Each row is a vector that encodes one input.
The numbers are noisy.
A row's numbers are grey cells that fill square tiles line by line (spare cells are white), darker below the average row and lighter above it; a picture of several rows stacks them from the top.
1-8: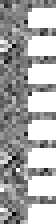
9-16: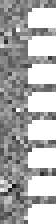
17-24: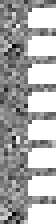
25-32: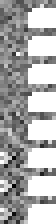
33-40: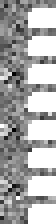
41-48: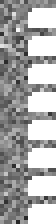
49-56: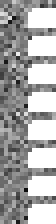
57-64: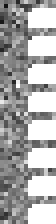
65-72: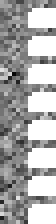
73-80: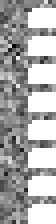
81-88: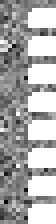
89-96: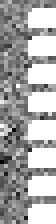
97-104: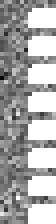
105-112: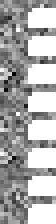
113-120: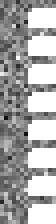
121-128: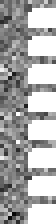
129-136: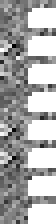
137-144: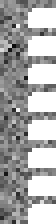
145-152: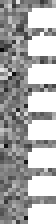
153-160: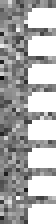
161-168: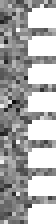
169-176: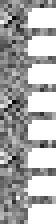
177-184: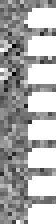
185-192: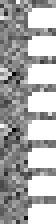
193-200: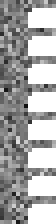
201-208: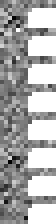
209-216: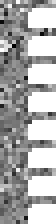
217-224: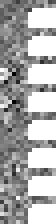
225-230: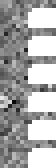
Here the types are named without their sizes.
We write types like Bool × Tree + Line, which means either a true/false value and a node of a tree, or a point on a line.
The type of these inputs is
Bool × Bool × Bool + Line × List(Circle) + Tree.
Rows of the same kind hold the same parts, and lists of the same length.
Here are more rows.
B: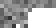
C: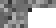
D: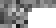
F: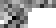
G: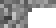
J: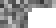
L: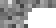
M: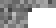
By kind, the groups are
B, L
C, G, M
D
F
J

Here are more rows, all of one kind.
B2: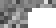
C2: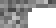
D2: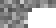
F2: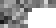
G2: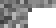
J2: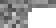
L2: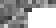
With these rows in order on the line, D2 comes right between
B2 and L2.
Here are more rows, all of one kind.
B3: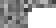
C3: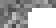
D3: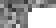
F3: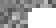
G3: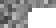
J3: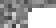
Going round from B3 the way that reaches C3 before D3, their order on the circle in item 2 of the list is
B3, F3, J3, C3, D3, G3.
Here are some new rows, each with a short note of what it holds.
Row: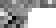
a node of a tree
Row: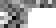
a node of a tree
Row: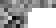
a node of a tree
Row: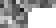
three true/false values
